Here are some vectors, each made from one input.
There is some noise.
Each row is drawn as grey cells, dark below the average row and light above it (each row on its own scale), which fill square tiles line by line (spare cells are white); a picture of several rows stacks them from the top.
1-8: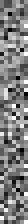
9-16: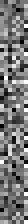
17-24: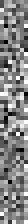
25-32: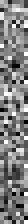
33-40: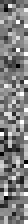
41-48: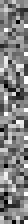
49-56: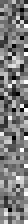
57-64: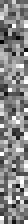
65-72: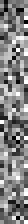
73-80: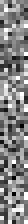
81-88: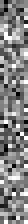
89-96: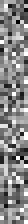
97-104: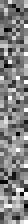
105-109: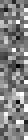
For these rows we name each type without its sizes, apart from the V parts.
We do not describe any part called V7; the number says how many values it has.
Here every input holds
a value of V7, together with either a point on a line, or four true/false values.
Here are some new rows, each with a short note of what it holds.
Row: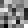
four true/false values and a value of V7
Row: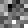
a point on a line and a value of V7
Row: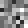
a point on a line and a value of V7
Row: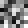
a point on a line and a value of V7
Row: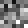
four true/false values and a value of V7
